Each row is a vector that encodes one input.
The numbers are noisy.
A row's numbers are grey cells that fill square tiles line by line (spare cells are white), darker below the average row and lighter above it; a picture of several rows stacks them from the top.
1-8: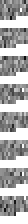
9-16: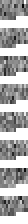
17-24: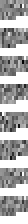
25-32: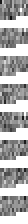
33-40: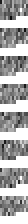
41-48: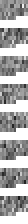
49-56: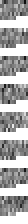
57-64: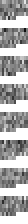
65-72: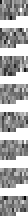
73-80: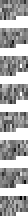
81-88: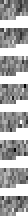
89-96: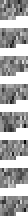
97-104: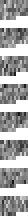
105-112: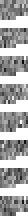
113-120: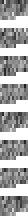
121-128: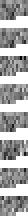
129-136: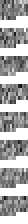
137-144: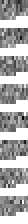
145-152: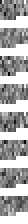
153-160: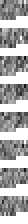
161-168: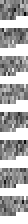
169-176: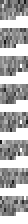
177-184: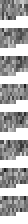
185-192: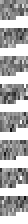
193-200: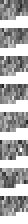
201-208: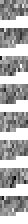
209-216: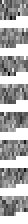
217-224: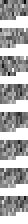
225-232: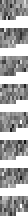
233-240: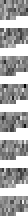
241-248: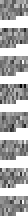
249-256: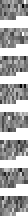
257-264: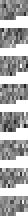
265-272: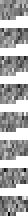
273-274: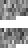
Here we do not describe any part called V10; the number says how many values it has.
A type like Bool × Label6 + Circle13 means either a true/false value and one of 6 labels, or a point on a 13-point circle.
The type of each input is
(Bool × Bool × Bool × Bool + Label5) × V10 + Label7 × Label7.
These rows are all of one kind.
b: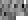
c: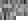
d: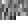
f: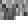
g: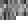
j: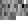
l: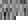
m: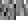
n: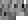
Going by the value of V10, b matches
j and n.
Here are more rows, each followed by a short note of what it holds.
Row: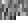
one of 5 labels and a value of V10
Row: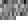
four true/false values and a value of V10
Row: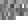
four true/false values and a value of V10
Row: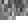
two labels (each one of 7)
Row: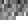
two labels (each one of 7)
